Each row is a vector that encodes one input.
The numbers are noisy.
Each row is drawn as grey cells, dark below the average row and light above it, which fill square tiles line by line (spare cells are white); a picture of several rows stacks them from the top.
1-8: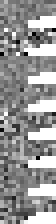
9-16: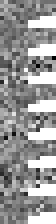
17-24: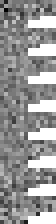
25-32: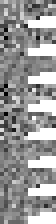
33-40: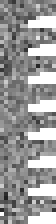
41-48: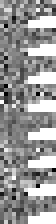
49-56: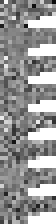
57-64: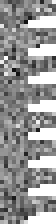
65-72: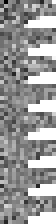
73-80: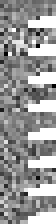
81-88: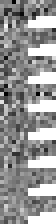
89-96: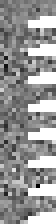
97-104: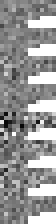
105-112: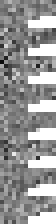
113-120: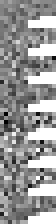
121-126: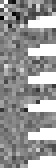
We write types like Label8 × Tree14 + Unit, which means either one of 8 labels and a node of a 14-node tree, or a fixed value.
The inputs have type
Bool × Bool × Bool × Bool × (Line4 + Line5).
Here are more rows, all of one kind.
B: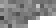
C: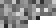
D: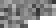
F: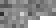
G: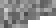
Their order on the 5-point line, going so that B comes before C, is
G, B, C, F, D.
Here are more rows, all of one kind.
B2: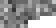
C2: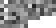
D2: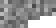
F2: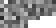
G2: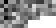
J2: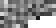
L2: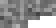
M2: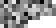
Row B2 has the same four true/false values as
C2 and D2.
